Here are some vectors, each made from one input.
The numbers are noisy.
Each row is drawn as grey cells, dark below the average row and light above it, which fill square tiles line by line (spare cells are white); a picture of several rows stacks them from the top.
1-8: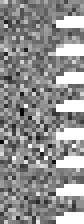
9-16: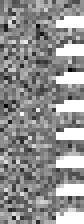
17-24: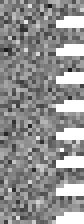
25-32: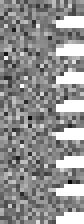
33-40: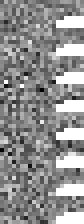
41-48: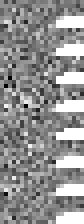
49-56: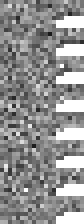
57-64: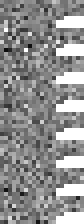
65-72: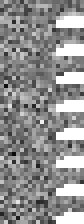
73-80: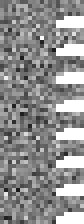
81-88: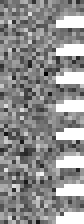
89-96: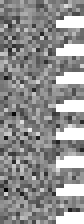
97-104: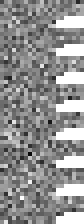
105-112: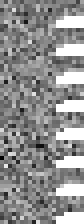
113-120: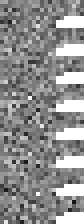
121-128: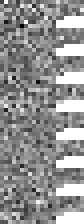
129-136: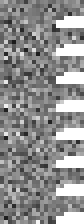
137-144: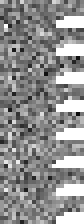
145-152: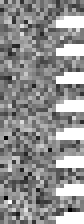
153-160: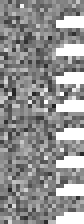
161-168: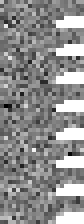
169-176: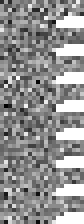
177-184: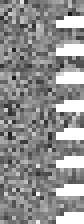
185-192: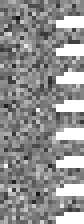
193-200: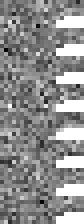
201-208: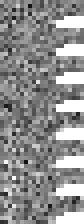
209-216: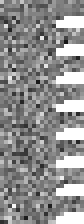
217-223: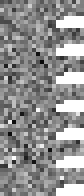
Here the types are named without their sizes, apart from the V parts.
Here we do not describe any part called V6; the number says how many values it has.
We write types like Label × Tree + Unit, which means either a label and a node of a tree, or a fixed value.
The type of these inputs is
Bool × V6 + Line × Line × Tree.
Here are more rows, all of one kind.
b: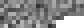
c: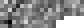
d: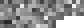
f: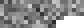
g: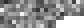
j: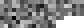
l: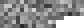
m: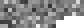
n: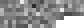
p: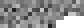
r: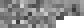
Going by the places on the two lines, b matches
f, g, j and p.
